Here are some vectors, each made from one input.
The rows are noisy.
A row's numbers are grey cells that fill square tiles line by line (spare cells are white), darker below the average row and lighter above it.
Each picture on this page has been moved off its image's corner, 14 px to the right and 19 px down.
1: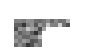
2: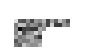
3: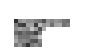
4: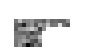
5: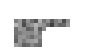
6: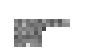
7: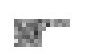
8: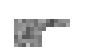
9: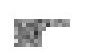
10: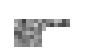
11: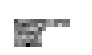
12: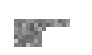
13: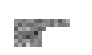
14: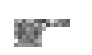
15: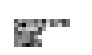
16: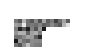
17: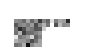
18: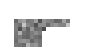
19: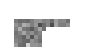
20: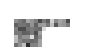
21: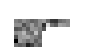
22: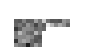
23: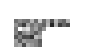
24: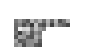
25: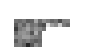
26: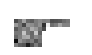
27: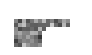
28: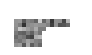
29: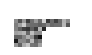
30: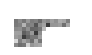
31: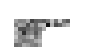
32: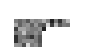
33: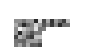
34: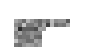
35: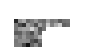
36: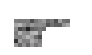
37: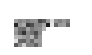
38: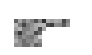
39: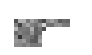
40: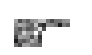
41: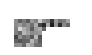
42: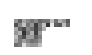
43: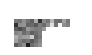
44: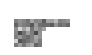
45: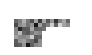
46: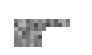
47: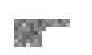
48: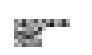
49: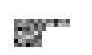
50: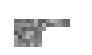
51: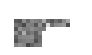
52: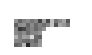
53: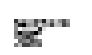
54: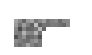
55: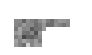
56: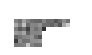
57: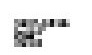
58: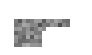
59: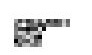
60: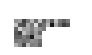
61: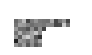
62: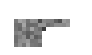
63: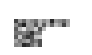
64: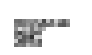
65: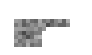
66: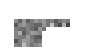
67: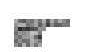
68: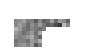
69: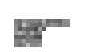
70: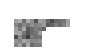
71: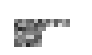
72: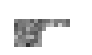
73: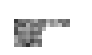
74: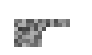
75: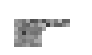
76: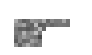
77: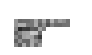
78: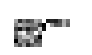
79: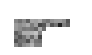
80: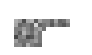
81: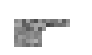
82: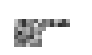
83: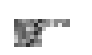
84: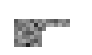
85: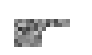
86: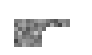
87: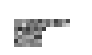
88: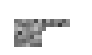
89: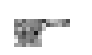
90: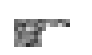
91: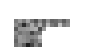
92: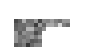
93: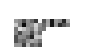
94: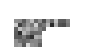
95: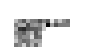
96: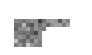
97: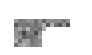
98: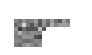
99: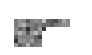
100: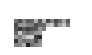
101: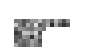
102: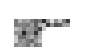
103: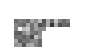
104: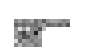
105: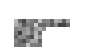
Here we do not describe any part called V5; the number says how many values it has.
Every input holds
a value of V5, together with either a point on a 4-point line, or a point on a 7-point line.
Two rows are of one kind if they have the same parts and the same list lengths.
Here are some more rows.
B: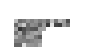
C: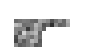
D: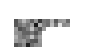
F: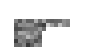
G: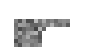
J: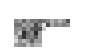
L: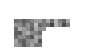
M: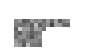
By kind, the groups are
B, C, G, J, L, M
D, F

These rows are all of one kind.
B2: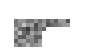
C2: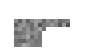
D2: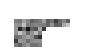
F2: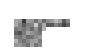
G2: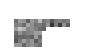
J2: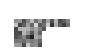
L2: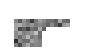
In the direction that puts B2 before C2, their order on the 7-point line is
J2, D2, B2, F2, L2, C2, G2.
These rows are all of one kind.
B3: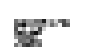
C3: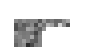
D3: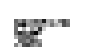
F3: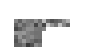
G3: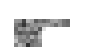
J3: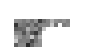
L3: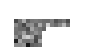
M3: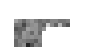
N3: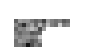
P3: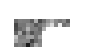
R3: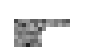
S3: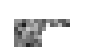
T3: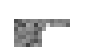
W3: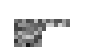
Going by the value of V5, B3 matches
D3, J3, P3 and W3.
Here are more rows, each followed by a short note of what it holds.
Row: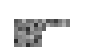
a point on a 4-point line and a value of V5
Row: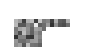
a point on a 7-point line and a value of V5
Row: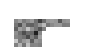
a point on a 7-point line and a value of V5
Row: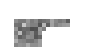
a point on a 7-point line and a value of V5
